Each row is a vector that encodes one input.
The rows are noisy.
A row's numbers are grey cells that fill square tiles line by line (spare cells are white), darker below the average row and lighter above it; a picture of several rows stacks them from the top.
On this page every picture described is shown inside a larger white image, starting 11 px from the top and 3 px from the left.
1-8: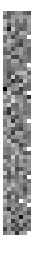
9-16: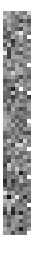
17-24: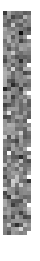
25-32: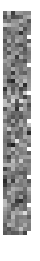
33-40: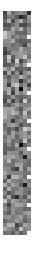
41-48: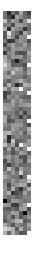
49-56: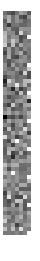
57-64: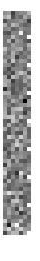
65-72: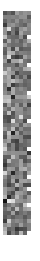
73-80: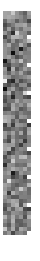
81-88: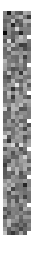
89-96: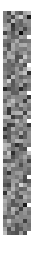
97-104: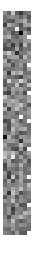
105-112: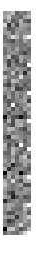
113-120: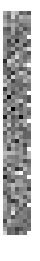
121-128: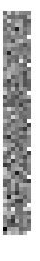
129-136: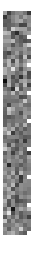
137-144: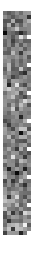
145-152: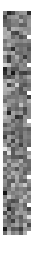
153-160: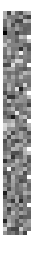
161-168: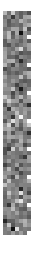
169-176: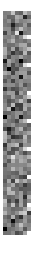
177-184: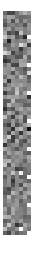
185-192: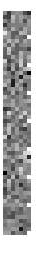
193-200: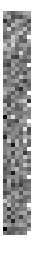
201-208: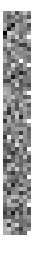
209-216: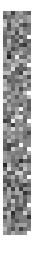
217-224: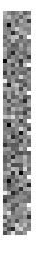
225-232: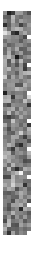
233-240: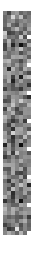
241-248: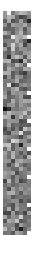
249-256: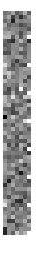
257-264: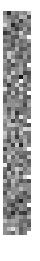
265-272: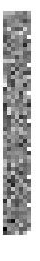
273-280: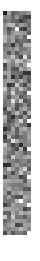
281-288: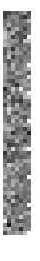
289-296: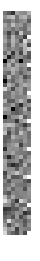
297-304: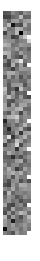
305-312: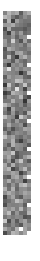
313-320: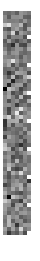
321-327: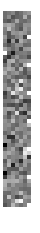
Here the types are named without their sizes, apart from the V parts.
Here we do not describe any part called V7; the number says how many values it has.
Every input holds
a point on a circle and a value of V7, together with either a label, or a point on a line and four true/false values.
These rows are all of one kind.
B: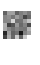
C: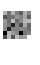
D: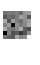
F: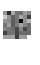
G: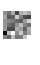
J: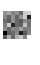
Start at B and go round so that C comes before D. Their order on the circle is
B, C, D, J, F, G.
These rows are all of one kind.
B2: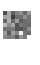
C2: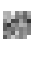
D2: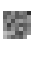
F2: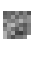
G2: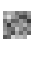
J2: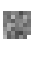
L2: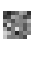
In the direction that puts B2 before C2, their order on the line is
B2, D2, F2, J2, L2, G2, C2.
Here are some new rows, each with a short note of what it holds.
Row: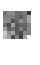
a point on a circle, a point on a line, four true/false values and a value of V7
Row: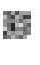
a point on a circle, a label and a value of V7
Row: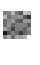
a point on a circle, a label and a value of V7
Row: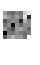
a point on a circle, a label and a value of V7
